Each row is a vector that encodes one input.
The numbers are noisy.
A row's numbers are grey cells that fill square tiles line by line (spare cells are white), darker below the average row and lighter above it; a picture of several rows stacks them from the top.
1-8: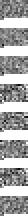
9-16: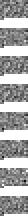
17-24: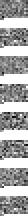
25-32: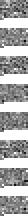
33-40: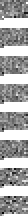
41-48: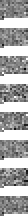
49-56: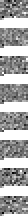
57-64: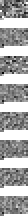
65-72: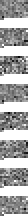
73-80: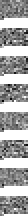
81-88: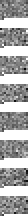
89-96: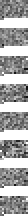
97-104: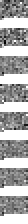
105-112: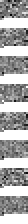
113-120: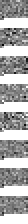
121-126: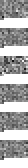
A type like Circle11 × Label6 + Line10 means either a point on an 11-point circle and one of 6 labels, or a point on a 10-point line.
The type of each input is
Bool × (Line6 + Line10).
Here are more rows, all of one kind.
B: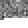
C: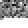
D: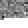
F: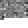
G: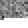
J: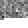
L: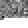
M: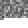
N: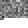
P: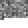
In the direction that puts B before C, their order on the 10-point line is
J, G, D, F, P, B, L, N, M, C.
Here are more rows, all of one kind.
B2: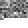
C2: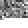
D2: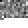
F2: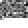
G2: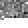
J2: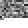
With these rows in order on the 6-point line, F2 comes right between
B2 and J2.
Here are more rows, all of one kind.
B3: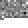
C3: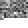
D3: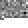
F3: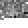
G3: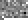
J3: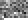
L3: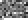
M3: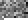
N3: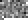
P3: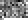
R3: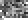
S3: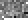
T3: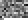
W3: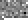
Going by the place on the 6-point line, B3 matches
D3, G3 and W3.
